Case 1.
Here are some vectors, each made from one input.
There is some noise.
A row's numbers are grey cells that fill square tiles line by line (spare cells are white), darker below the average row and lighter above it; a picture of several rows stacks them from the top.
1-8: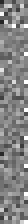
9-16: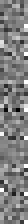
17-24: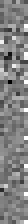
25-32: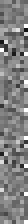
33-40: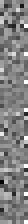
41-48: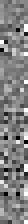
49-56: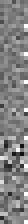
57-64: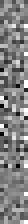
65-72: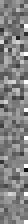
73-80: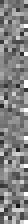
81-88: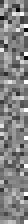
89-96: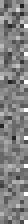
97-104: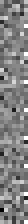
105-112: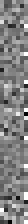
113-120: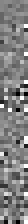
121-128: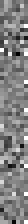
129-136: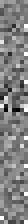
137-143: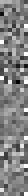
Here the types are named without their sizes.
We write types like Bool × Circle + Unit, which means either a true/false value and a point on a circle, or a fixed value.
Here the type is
List(Line).
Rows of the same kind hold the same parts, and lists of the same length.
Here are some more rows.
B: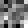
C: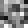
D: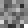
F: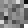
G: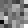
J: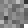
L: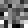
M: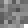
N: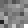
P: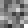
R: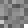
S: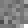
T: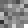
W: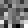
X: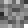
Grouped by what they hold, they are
B, L, W
C, G, M, N, S, T, X
D, F, J, P, R

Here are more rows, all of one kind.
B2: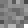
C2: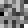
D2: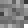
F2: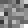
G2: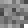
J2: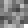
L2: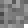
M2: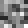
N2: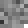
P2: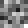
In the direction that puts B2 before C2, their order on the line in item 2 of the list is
P2, L2, B2, D2, J2, F2, M2, C2, N2, G2.
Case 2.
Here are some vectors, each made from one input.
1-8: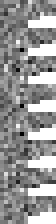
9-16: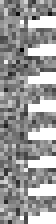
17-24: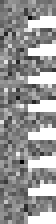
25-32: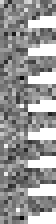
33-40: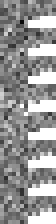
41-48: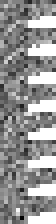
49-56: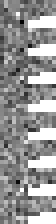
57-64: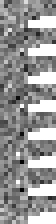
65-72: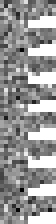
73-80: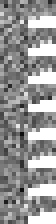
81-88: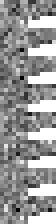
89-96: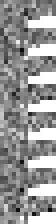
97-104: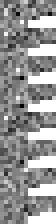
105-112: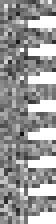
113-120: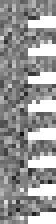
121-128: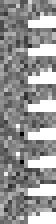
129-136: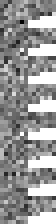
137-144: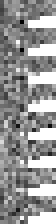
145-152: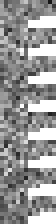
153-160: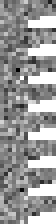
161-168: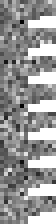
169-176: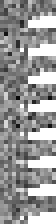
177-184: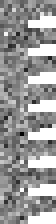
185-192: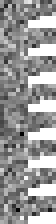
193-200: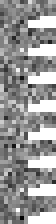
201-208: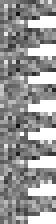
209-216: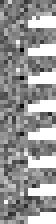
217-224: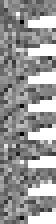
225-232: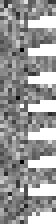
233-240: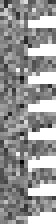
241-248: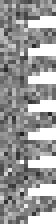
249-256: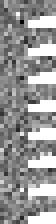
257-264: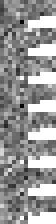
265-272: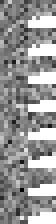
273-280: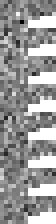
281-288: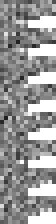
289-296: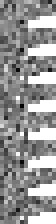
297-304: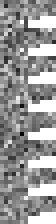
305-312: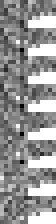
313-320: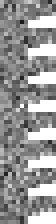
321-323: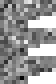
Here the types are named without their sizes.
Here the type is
Bool × Bool × Bool × Bool × Line.
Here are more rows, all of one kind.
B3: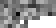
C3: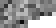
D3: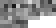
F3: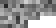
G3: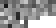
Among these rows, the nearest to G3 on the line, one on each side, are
B3 and F3.
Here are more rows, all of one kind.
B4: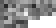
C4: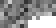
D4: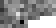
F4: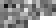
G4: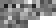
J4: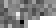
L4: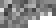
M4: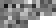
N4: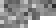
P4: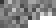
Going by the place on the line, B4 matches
D4 and J4.
